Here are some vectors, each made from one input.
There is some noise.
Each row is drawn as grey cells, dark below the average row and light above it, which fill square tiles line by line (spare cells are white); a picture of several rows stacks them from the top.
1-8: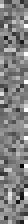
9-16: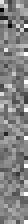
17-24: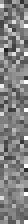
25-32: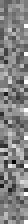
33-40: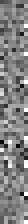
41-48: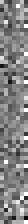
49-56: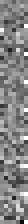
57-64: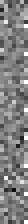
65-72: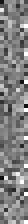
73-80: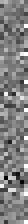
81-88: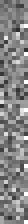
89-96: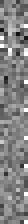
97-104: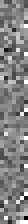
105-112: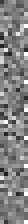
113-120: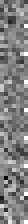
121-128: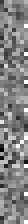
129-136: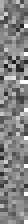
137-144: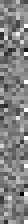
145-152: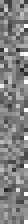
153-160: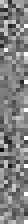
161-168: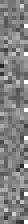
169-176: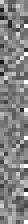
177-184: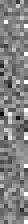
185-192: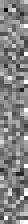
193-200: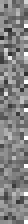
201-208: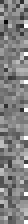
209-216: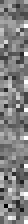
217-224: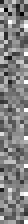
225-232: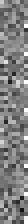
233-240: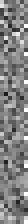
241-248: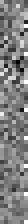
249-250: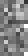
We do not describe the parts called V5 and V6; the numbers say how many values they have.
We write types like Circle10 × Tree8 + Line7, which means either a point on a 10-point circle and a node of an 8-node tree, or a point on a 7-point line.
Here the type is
(Bool × Bool × Bool + Line7) × V6 + (Circle10 + Unit) × V5.
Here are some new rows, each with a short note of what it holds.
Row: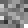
a point on a 10-point circle and a value of V5
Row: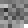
three true/false values and a value of V6
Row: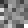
a point on a 10-point circle and a value of V5
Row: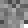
a value of V5
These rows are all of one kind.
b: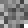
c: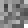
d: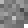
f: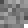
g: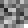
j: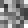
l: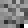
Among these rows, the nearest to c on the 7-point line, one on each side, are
f and j.
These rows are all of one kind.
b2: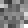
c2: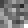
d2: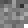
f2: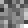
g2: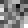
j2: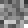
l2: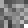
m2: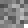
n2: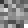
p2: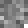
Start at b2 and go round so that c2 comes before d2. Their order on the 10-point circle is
b2, n2, g2, j2, l2, p2, m2, c2, d2, f2.
